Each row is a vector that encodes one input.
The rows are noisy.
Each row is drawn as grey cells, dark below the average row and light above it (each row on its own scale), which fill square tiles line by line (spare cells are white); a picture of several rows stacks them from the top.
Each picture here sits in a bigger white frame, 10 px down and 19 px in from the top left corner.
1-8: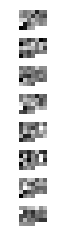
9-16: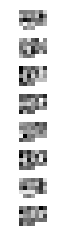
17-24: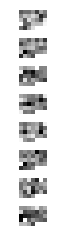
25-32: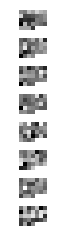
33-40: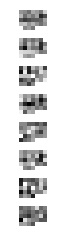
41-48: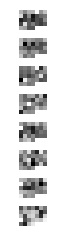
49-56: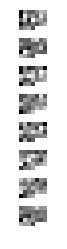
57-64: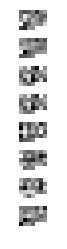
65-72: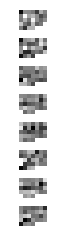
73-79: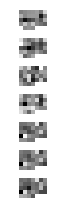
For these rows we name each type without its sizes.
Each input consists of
a list of points on a line.
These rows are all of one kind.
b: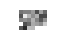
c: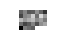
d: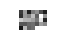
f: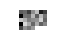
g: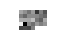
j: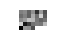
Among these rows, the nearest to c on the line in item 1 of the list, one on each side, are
d and j.
